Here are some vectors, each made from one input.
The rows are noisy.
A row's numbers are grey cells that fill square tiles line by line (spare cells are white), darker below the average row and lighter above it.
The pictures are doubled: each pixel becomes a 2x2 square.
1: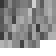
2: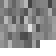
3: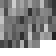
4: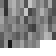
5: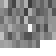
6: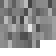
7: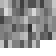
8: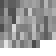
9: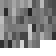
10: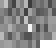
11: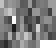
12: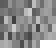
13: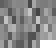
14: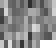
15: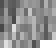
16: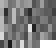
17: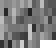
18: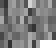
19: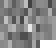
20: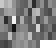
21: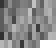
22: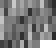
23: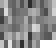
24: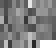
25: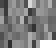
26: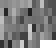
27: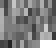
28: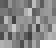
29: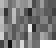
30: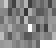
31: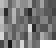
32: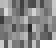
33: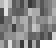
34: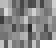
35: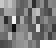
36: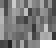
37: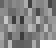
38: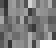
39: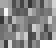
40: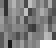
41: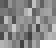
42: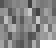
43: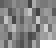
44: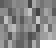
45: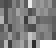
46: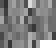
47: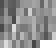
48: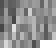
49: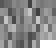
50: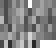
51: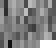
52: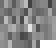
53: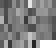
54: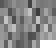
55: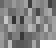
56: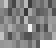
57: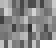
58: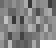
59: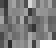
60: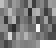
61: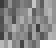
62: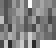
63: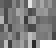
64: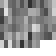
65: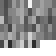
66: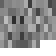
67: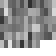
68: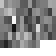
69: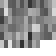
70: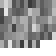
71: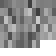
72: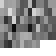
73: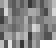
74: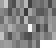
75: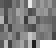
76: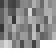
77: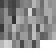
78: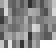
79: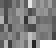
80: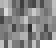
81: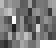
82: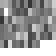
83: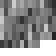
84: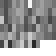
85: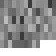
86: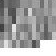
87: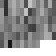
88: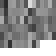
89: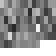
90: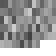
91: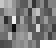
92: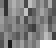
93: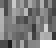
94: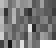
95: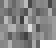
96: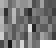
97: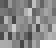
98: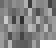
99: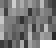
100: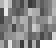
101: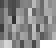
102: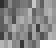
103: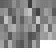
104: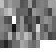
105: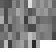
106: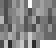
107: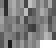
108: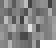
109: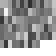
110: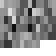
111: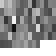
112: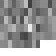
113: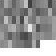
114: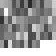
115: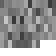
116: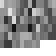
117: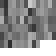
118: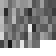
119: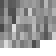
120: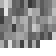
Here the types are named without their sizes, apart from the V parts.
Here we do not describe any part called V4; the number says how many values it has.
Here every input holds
a true/false value, together with either a point on a line, or a value of V4.
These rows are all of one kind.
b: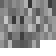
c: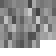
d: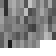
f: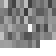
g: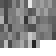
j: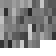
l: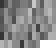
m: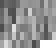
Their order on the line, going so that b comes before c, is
f, j, b, c, d, l, g, m.
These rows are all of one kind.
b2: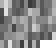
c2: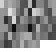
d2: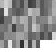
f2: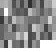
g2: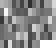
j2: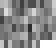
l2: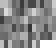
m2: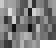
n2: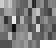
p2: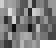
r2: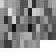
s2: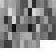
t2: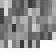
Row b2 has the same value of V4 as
d2, n2 and t2.
